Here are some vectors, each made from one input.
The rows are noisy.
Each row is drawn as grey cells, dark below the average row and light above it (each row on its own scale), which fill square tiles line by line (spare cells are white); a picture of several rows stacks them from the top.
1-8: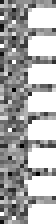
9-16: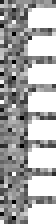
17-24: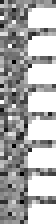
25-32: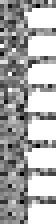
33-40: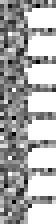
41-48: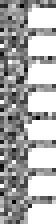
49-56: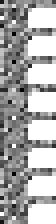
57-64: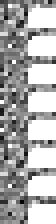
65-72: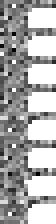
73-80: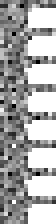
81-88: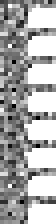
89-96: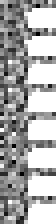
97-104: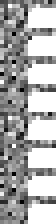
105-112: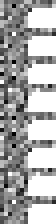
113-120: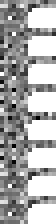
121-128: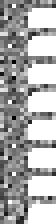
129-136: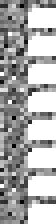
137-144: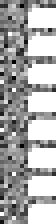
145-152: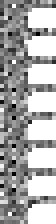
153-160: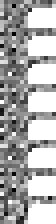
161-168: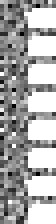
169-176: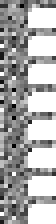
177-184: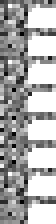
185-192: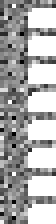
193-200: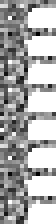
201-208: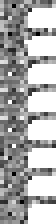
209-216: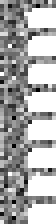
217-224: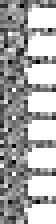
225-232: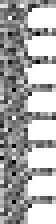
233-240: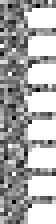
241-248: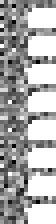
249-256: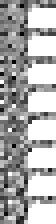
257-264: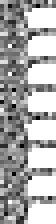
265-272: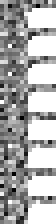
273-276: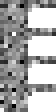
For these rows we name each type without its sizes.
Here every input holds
three true/false values.
